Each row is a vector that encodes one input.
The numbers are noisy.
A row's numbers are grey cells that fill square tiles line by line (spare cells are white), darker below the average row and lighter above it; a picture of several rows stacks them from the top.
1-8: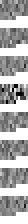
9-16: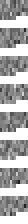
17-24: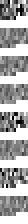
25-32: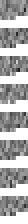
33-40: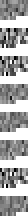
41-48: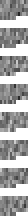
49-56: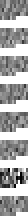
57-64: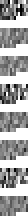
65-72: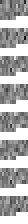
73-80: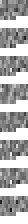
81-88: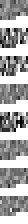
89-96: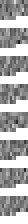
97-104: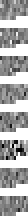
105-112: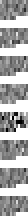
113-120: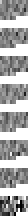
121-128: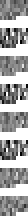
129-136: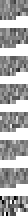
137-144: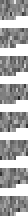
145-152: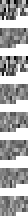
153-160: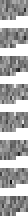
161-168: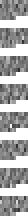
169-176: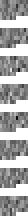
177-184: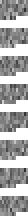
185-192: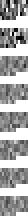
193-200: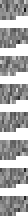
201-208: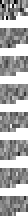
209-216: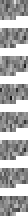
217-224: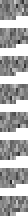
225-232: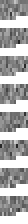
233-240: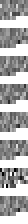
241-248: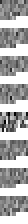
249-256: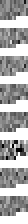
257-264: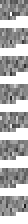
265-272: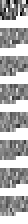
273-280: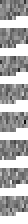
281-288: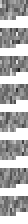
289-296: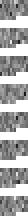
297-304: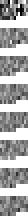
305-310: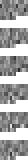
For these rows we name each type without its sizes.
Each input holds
either a point on a circle, or a point on a line and four true/false values.
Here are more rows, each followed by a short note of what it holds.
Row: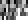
a point on a circle
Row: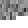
a point on a line and four true/false values
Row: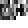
a point on a circle
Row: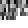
a point on a circle
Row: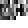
a point on a circle
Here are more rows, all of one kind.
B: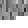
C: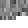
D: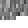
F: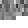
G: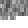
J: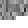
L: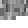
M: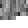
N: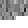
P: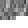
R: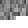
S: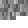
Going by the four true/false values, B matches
J and N.
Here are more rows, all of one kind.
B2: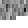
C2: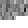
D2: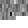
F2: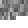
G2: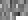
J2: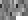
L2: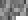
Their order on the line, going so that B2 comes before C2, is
B2, C2, G2, F2, D2, L2, J2.
